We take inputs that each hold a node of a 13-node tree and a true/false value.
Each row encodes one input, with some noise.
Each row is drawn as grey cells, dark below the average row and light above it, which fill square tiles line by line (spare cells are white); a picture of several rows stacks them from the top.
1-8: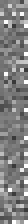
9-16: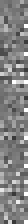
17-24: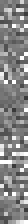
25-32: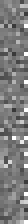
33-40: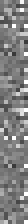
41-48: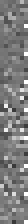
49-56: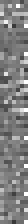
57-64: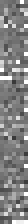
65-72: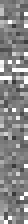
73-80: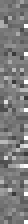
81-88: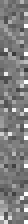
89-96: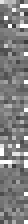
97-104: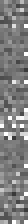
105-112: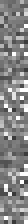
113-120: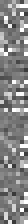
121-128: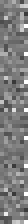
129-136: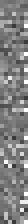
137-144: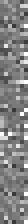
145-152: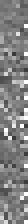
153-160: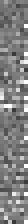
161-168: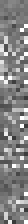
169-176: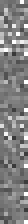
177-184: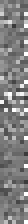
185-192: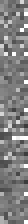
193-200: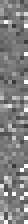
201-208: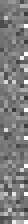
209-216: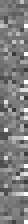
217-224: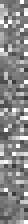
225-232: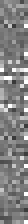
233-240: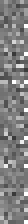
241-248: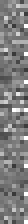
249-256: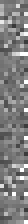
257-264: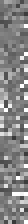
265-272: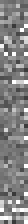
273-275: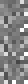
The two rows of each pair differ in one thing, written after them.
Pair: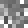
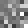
the true/false value
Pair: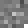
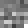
the true/false value
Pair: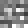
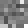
the true/false value
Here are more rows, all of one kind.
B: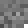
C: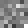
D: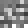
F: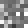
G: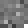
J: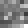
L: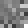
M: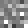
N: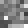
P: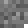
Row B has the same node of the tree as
F, G and P.
